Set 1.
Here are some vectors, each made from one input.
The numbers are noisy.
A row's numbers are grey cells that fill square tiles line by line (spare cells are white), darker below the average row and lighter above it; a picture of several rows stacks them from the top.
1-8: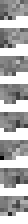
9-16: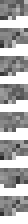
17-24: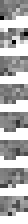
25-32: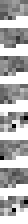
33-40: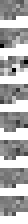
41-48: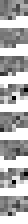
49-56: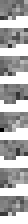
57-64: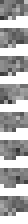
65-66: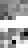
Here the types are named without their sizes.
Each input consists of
either a fixed value, or three true/false values.
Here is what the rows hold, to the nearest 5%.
About 10% of them hold a fixed value. The rest hold three true/false values.
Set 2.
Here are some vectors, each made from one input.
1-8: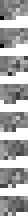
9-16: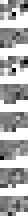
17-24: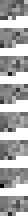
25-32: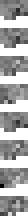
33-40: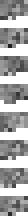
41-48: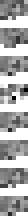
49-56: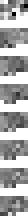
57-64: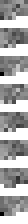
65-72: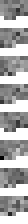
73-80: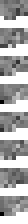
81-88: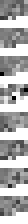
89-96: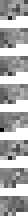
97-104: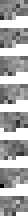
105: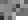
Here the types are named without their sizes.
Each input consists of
either a fixed value, or three true/false values.
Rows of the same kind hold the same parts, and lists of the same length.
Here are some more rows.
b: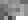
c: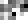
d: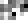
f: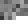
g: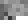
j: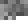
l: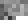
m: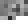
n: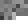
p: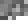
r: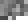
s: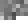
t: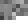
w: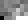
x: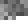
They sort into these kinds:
b, f, g, j, l, m, n, p, r, s, t, w, x
c, d

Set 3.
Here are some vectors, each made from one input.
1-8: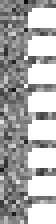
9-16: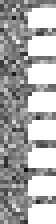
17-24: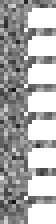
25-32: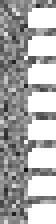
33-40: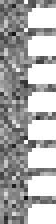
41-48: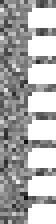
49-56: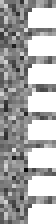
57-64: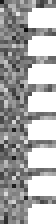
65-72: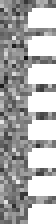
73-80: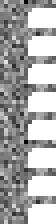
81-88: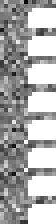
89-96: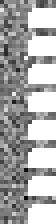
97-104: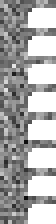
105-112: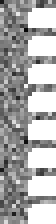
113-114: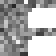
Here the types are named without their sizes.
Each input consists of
a point on a circle.
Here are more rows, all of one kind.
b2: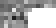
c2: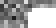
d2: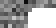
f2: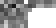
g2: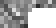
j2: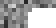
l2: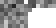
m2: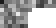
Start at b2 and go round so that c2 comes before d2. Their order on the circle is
b2, c2, f2, l2, d2, j2, m2, g2.
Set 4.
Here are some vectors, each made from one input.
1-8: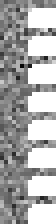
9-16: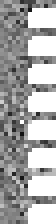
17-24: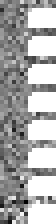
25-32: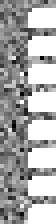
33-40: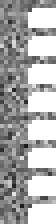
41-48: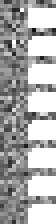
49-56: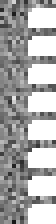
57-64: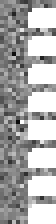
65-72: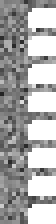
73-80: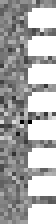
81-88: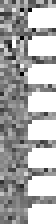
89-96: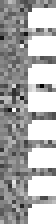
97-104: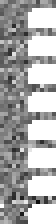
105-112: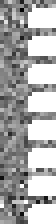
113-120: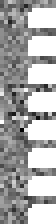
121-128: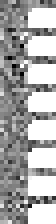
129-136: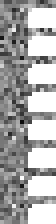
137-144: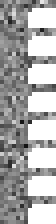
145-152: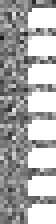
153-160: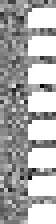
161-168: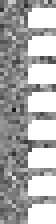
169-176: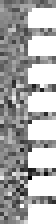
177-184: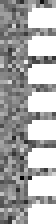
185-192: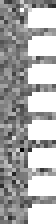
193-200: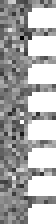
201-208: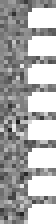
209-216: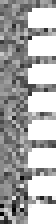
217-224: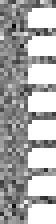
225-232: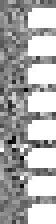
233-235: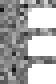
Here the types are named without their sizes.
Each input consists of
a label.
